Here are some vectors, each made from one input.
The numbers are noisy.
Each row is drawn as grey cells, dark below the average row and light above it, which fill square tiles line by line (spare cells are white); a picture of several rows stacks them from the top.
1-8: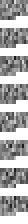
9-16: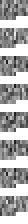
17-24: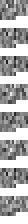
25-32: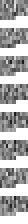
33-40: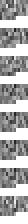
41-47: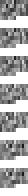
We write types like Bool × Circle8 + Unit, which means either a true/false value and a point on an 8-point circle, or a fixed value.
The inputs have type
Bool × Label6.
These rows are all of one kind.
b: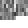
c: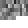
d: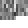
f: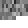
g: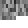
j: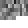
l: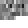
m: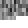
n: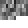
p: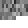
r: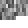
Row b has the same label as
c, d and j.
